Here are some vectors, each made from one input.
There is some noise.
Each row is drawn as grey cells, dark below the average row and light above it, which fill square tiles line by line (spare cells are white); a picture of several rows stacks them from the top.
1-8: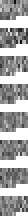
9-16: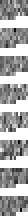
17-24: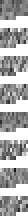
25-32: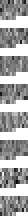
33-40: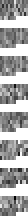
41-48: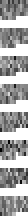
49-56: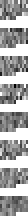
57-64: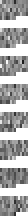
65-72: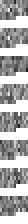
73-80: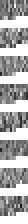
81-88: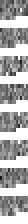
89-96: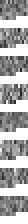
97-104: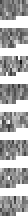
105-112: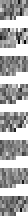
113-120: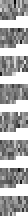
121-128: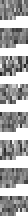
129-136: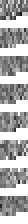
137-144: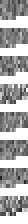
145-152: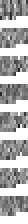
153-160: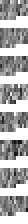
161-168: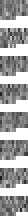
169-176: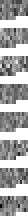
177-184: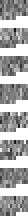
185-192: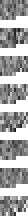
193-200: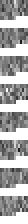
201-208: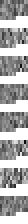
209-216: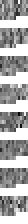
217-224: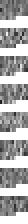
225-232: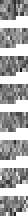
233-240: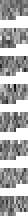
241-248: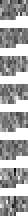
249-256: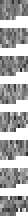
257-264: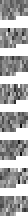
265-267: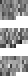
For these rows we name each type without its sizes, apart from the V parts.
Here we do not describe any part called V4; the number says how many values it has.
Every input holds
a label, together with either a point on a circle, or a value of V4.
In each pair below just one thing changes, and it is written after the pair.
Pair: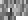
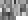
the value of V4
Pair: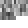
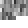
the value of V4
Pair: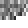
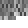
the label
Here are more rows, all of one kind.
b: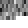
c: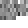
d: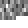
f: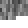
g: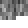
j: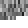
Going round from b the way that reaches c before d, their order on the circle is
b, c, j, g, f, d.
